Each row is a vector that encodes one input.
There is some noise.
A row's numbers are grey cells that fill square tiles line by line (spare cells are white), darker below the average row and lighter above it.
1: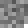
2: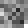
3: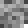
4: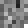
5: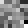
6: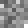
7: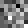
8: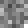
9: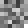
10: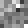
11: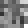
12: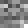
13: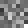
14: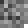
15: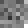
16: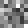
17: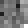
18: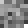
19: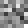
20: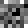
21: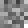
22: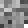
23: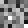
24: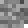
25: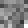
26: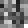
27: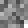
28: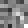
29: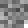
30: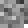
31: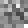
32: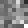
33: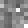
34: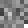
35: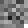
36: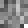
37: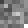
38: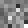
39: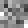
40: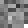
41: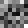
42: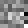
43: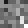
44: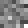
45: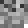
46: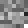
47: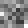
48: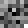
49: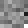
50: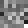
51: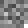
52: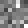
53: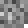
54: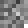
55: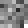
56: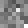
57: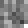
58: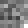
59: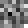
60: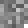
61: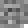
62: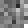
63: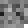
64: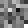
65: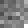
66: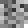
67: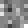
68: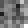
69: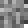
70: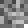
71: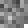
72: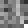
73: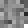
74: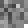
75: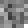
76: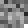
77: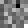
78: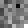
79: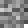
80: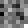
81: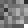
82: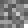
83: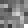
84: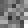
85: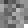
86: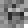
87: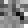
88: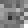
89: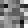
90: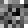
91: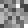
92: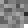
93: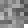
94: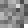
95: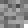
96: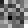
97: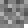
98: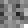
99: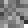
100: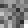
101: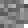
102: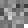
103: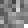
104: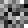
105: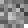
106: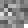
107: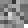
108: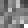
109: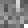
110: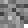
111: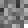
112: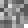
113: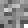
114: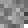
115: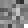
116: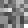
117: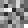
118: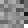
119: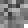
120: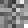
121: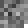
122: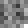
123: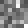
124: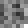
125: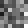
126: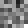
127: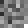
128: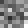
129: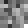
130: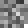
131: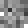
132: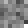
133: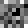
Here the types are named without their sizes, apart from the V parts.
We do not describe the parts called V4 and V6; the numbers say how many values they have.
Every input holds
either a fixed value, or a label, four true/false values, a value of V4 and a value of V6.
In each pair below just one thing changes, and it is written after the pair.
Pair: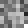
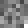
one of the four true/false values
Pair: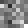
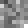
the value of V4
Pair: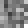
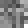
one of the four true/false values
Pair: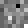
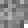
the value of V6
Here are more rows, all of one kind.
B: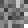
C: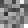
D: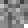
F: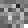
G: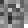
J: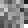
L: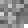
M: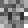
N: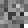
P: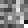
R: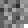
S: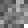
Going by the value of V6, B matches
N, P and S.
